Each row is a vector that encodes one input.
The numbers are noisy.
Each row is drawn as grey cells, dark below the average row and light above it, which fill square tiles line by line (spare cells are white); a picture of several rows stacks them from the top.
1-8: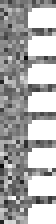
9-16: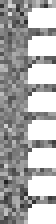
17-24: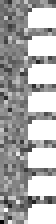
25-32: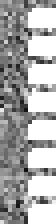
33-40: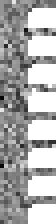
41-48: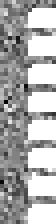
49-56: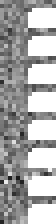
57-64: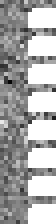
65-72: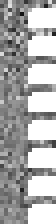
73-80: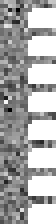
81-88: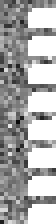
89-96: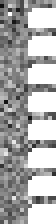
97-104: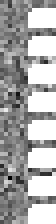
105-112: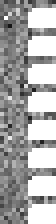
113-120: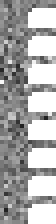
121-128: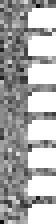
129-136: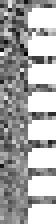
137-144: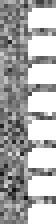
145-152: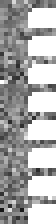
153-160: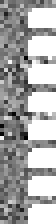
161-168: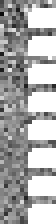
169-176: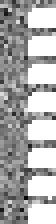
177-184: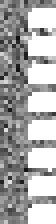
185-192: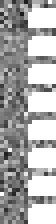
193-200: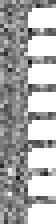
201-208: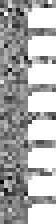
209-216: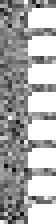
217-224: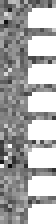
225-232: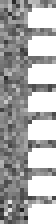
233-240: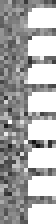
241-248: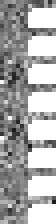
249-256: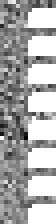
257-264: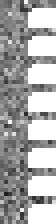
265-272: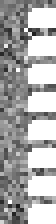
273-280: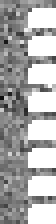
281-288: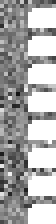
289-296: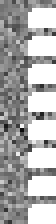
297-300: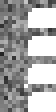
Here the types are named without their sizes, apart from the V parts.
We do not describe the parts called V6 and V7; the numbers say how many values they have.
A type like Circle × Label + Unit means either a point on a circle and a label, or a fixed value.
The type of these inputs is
(Circle × List(Line) + V7) × V6.
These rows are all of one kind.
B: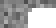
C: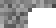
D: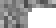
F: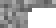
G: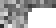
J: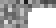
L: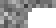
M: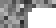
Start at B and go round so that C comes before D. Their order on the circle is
B, C, D, F, J, L, G, M.
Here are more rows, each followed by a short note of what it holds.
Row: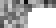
a point on a circle and a value of V6, together with the empty list
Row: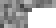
a point on a circle and a value of V6, together with a list of one item
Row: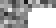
a point on a circle and a value of V6, together with a list of two items
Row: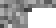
a point on a circle and a value of V6, together with a list of one item
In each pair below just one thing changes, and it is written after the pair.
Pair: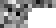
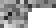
the value of V6
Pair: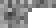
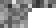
the place on the line in item 1 of the list
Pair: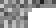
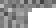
the place on the circle
